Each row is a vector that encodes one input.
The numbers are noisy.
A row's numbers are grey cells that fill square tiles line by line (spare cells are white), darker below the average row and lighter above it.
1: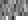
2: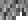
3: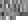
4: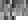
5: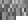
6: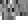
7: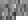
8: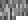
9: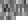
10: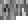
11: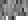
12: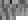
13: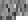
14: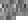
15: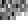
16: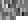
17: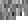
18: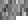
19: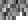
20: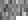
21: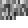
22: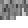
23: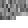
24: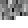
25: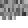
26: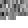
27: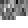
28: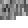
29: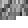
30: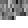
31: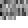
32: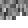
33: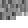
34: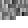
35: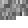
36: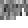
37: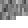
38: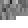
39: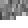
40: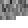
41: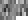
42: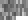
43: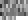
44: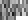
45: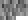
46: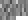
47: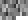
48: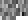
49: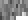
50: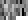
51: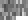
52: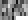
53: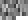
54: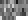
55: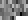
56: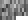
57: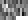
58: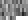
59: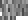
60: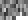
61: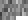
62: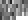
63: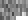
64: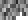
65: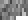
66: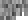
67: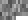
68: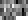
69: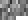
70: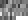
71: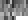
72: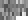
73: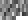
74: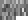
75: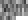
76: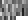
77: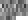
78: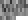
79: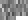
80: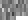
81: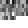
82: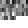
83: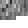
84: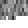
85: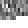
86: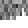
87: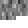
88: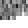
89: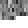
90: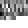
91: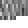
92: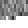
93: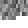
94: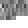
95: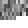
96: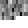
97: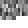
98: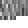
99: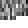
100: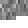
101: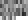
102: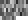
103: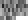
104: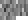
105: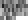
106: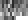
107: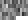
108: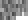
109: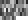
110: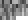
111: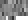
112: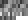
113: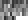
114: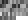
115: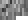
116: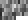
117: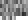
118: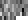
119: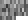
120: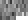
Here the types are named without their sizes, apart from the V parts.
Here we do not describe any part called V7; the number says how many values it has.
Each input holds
either a node of a tree, or a true/false value and a value of V7.
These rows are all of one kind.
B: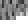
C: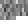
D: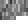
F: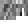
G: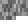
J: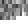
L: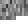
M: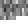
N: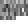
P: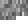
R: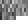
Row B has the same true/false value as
G and P.
